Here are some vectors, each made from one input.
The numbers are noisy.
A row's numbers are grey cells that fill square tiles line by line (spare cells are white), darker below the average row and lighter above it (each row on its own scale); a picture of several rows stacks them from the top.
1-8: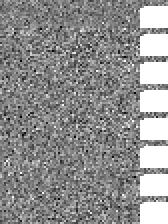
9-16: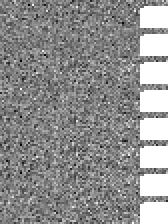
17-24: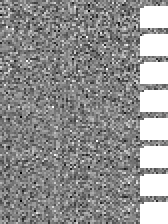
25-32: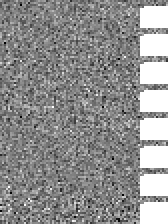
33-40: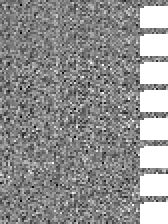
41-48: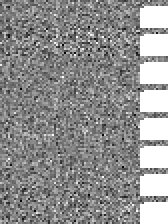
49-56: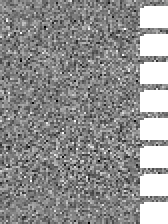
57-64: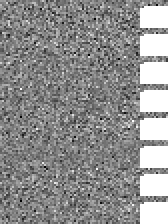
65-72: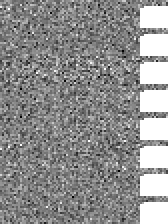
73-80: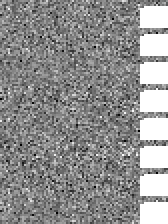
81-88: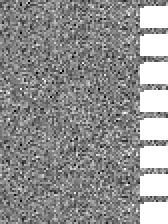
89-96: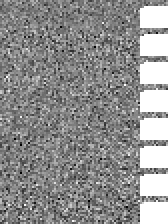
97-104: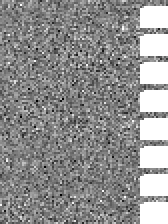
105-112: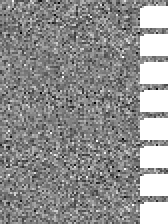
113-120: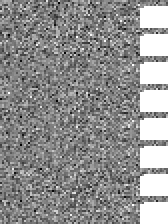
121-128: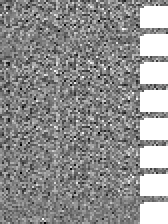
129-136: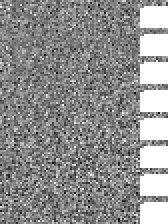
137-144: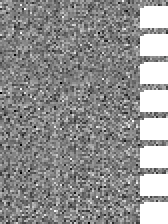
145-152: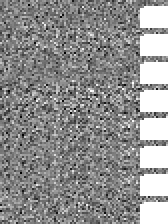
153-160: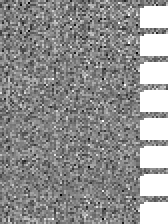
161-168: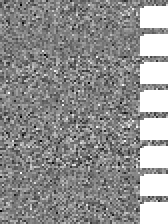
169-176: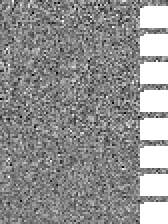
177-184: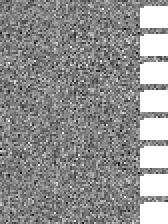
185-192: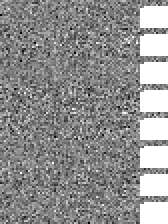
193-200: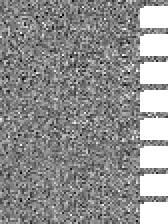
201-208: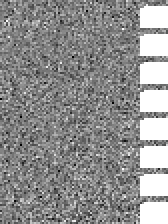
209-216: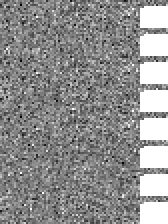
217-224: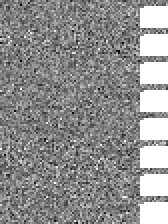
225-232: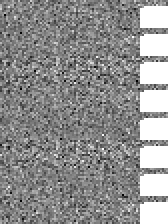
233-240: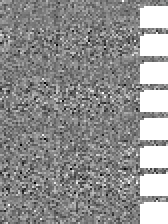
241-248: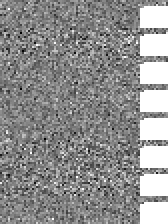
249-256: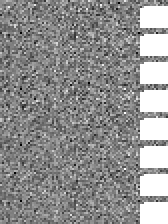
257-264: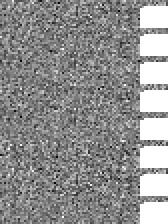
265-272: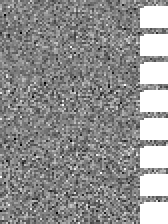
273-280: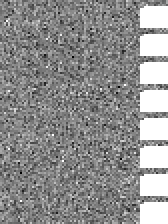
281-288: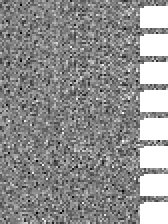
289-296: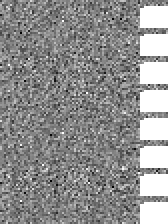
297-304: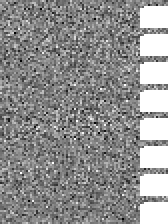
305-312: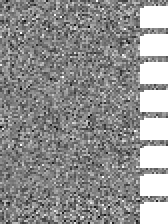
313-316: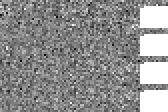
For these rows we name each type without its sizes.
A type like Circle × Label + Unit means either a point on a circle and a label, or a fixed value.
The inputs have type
Bool × Bool × Bool + Label × (Label + Tree) + Line.
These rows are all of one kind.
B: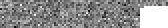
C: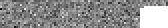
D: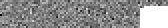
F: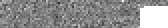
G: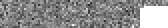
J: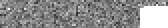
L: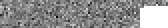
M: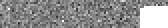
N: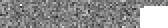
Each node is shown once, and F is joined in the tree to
G and J.
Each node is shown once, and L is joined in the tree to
M.
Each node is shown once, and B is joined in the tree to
C.
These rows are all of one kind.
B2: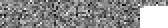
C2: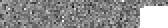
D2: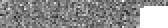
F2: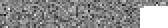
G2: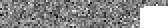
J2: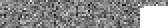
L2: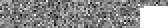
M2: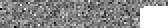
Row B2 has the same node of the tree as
J2 and L2.
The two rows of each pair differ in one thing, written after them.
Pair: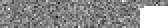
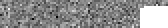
the label
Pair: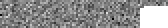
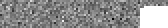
the label
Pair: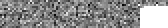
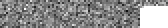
the node of the tree
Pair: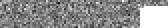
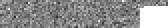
the node of the tree
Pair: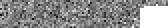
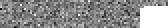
the label
